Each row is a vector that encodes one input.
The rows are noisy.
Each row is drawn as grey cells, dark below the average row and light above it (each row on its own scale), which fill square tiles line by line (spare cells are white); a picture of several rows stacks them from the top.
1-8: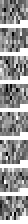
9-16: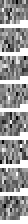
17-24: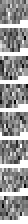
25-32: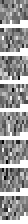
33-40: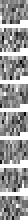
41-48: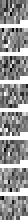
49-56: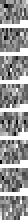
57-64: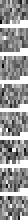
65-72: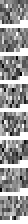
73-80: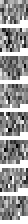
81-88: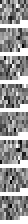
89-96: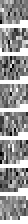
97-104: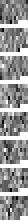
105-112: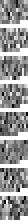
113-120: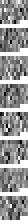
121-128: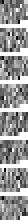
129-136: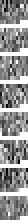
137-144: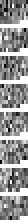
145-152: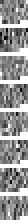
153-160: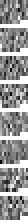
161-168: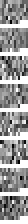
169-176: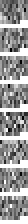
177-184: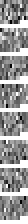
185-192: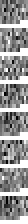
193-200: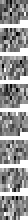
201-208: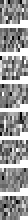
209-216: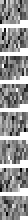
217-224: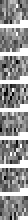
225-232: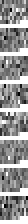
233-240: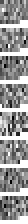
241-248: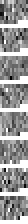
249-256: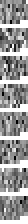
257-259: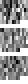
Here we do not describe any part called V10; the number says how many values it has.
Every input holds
a value of V10, together with a list of up to two items, each a point on a 5-point line and a true/false value.
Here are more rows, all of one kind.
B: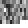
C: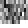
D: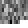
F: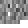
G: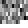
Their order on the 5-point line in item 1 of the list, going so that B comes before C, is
B, G, C, F, D.
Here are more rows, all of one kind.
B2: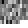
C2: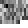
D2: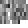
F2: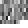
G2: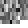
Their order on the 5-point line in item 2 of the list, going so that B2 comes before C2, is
B2, D2, C2, F2, G2.
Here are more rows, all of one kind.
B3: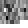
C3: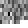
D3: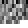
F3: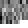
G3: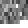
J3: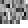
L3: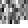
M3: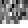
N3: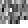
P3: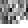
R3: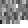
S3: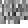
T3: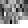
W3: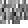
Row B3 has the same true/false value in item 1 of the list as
F3, J3, N3 and P3.
